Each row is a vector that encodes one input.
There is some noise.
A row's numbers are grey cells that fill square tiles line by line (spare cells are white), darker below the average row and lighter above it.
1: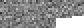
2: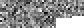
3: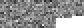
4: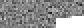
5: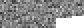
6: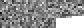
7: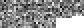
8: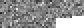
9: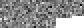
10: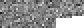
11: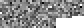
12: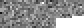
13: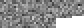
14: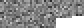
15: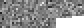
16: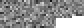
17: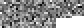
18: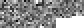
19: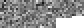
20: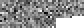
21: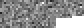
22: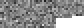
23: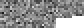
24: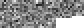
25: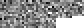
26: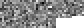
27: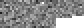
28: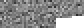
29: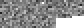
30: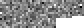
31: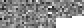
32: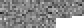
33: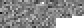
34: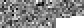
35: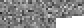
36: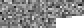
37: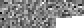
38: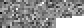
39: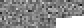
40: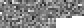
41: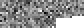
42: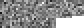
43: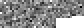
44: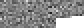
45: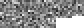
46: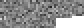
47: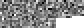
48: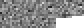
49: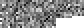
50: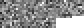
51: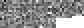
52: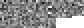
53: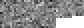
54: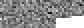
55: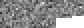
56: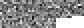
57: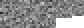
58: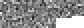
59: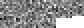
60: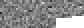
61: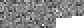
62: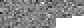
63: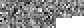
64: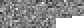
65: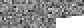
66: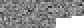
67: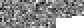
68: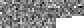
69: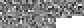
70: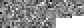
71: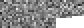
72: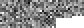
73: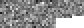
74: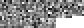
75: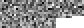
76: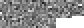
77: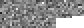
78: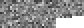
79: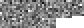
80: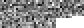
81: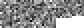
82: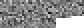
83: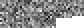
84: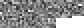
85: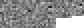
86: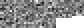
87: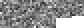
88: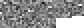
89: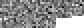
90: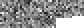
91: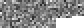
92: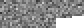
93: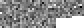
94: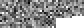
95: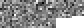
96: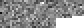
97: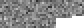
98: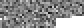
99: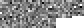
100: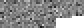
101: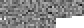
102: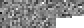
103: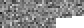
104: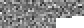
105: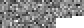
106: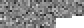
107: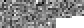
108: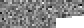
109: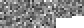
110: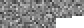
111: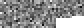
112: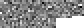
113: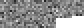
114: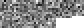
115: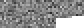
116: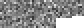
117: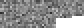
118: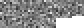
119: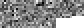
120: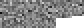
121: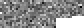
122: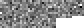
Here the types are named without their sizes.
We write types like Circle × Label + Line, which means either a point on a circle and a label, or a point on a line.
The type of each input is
Bool × Bool × Bool + List(Line).
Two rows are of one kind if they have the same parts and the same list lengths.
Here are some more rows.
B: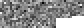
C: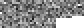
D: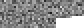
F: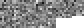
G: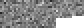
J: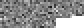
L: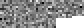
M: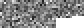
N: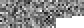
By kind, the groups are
B, C, M
D, G, J
F, L
N

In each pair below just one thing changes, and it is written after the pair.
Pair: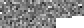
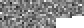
the place on the line in item 1 of the list
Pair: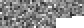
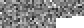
the place on the line in item 1 of the list
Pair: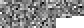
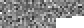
the place on the line in item 1 of the list
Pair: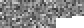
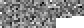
the place on the line in item 1 of the list
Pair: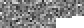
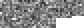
the place on the line in item 2 of the list
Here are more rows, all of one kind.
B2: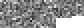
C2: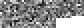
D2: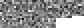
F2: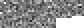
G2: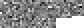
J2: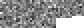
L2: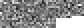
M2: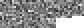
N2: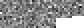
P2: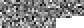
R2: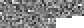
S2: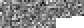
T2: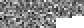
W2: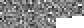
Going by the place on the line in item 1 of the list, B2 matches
C2, D2 and T2.
